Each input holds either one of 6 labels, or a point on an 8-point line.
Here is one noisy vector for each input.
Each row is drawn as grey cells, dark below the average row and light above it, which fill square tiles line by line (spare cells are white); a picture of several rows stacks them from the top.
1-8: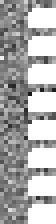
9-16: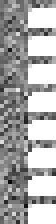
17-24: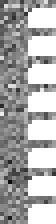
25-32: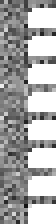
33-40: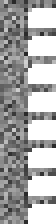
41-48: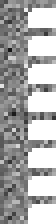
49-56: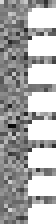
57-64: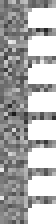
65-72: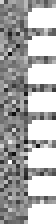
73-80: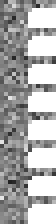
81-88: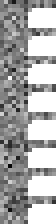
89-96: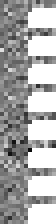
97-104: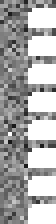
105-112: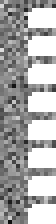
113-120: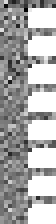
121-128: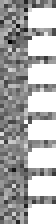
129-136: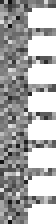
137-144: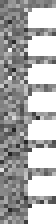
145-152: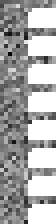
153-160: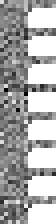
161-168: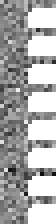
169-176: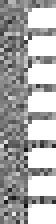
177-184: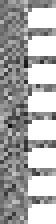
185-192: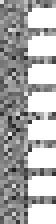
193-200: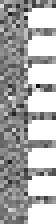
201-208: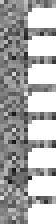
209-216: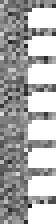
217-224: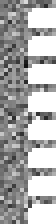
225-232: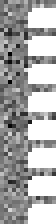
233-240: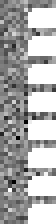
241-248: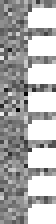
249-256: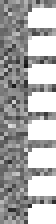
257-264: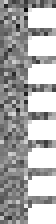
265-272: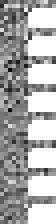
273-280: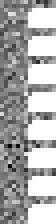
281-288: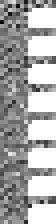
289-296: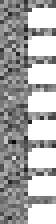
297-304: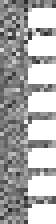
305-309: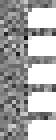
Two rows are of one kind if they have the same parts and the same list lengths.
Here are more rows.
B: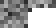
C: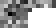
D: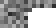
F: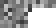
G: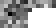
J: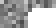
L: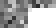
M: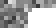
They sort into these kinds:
B, C, D, G
F, J, L, M

